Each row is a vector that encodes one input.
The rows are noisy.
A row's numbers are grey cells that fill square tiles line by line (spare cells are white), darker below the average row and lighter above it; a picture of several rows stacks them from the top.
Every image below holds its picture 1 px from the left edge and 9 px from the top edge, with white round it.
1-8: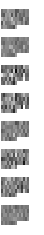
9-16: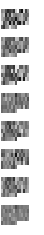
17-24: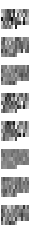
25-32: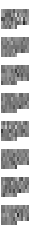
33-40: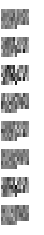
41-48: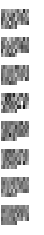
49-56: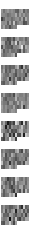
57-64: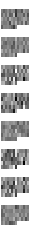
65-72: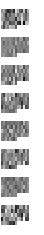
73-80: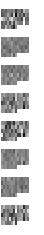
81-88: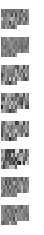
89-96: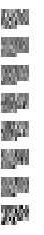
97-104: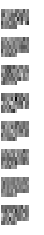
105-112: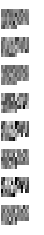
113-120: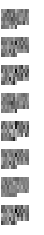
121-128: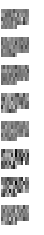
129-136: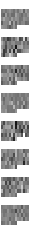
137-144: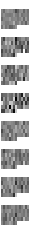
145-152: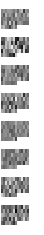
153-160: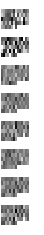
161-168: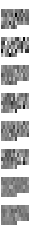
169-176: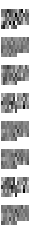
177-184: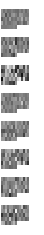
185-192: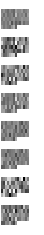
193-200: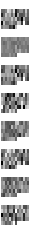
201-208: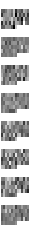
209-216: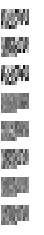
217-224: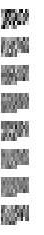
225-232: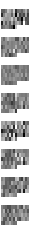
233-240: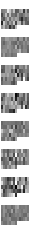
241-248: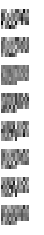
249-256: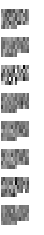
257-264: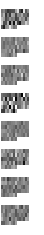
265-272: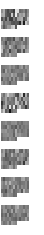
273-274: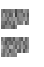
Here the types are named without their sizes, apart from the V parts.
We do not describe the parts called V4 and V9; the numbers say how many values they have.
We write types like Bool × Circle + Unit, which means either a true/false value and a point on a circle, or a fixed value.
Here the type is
(Bool × Bool × Bool × Bool × V9 + Unit) × Label × V4 + Line.
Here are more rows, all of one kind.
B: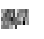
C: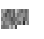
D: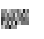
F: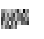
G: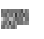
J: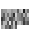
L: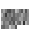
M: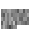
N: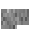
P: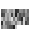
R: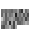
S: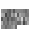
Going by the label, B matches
L, P and S.
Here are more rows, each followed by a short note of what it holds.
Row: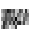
a point on a line
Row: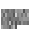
a label and a value of V4
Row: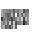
a label, four true/false values, a value of V4 and a value of V9
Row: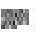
a label and a value of V4
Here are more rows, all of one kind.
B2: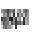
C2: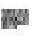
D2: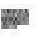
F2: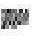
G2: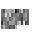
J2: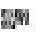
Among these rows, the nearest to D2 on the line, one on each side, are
C2 and G2.
